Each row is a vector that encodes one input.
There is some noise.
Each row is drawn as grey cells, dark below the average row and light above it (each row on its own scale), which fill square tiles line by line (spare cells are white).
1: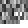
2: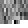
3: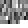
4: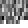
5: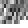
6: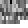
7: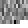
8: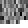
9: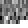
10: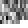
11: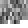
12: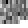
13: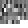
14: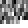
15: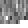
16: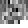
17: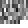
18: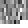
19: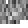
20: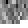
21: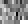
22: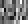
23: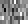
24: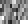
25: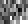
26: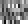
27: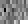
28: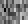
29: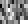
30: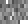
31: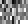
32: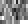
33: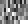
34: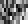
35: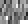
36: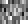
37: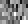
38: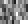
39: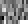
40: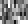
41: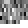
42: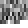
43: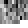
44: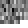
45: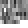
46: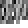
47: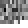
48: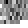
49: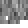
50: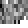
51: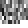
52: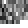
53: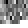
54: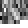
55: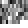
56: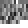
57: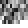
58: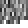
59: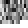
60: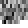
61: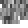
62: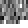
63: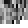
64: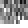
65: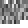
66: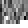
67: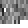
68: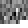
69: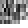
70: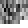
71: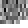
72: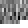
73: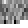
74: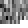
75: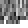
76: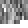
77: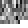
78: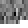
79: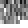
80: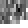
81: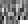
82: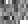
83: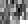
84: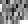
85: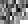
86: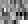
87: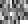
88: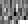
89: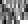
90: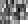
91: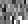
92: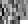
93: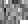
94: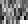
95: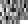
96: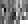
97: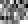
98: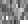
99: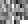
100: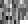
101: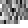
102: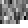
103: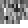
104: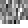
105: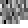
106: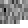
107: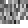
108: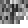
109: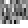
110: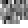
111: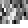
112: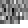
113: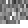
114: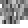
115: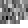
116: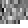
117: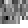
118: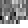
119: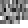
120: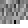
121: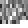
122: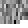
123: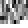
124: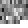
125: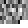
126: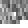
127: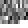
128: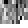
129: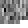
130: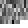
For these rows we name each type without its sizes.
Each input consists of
a list of points on a line.
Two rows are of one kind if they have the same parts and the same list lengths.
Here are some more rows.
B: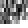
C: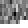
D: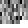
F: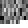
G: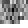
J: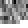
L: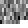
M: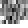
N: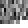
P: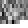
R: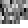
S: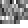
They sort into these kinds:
B
C, F, L, N
D, G, M
J, P, R, S

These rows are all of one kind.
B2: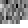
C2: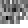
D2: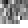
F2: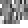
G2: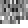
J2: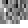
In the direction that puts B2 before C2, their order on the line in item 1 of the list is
F2, D2, J2, B2, C2, G2.
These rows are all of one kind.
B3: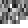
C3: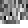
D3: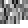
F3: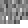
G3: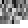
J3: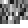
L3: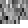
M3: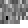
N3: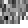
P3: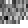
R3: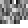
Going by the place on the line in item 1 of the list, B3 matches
L3, M3, N3 and P3.
